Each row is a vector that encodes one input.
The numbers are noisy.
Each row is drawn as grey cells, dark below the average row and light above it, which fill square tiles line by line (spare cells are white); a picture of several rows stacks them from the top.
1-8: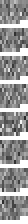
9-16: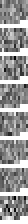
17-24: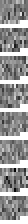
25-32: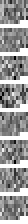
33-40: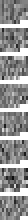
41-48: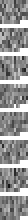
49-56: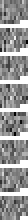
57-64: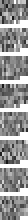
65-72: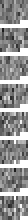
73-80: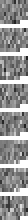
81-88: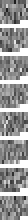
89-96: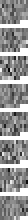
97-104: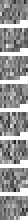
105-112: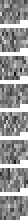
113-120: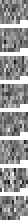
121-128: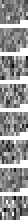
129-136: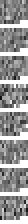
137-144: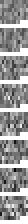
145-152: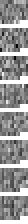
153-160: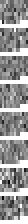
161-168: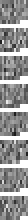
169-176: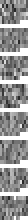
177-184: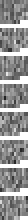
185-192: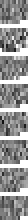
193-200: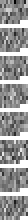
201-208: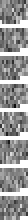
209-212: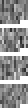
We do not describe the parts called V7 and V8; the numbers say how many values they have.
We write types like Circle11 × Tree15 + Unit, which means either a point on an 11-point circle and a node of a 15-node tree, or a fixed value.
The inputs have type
(Bool × Line4 + V7) × V8 + Line5 × Line5.
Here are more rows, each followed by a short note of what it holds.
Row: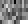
a point on a 4-point line, a true/false value and a value of V8
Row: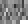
a point on each of two 5-point lines
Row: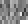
a point on a 4-point line, a true/false value and a value of V8
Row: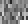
a point on a 4-point line, a true/false value and a value of V8
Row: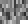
a point on each of two 5-point lines
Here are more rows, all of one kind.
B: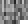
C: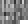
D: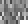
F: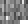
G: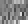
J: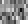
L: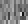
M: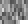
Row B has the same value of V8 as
C and F.
